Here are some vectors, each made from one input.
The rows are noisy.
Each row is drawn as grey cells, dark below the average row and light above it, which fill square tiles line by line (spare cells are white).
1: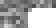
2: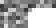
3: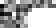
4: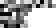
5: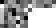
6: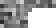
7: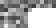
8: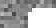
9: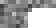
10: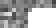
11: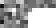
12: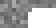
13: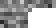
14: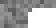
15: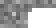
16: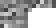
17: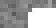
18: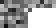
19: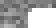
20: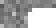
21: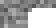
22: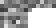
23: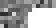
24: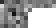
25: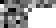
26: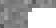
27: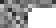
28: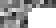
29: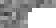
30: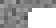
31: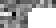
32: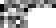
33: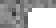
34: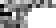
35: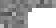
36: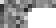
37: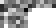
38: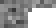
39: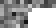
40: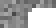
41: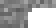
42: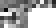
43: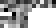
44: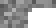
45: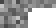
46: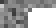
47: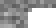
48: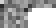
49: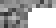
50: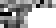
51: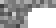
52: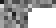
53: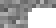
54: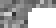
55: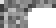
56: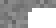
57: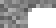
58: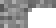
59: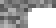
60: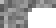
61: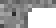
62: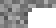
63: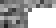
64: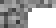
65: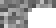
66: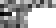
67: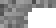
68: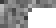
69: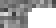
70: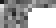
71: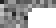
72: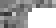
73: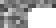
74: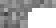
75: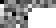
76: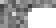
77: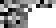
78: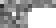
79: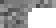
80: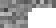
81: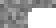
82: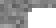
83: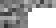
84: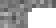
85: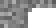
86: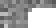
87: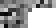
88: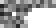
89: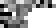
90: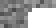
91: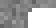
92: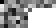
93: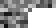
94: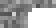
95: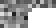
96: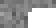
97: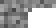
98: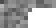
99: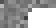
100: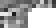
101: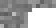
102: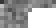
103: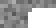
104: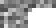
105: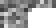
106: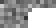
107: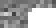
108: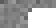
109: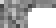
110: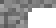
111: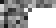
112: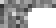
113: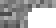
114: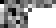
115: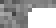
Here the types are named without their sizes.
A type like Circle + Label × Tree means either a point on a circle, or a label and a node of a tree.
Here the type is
Bool × Circle + Unit.
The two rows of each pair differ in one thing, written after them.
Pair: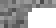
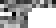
the place on the circle
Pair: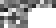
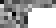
the true/false value
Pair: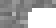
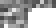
the true/false value
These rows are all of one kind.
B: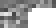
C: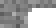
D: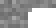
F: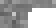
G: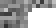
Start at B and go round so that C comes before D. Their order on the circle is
B, C, F, D, G.
